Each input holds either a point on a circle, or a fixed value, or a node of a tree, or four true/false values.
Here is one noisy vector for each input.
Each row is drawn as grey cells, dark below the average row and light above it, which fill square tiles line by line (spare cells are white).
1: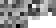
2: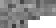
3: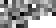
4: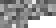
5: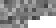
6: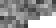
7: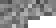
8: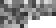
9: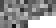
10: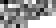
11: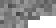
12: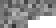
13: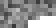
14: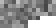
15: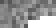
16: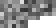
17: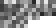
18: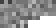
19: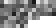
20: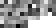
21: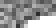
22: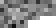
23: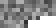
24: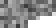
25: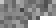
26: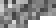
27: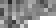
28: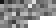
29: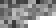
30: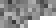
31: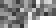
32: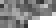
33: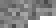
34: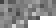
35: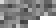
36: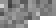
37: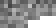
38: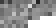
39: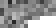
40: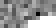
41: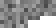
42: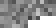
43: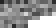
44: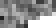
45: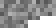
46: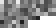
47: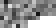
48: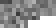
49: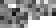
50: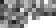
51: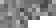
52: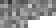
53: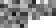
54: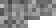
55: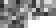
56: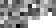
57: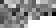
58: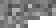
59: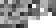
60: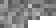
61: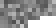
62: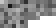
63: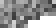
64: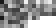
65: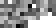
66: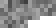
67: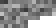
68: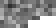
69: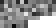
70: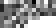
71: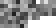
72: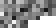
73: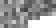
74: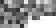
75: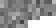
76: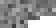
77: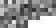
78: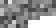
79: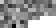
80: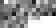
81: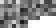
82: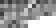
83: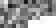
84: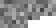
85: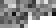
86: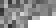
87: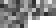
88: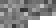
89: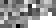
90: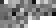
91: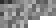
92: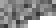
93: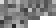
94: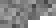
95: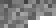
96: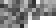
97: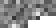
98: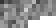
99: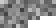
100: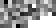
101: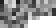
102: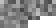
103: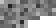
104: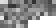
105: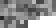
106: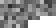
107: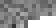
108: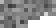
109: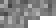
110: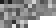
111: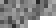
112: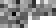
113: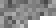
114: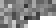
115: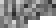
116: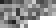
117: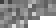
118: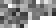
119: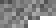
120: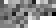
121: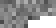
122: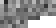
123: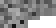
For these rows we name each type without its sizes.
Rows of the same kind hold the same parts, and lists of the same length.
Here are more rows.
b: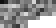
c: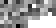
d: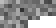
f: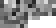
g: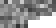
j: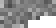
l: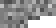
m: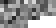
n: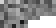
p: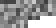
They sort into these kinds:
b, g
c
d, j, l, m, n, p
f

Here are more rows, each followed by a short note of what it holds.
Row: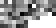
a fixed value
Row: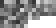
a point on a circle
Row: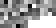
a fixed value
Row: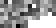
a fixed value
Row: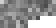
four true/false values
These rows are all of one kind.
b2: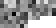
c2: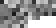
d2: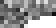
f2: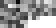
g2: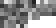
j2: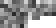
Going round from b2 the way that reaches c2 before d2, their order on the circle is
b2, c2, d2, g2, j2, f2.
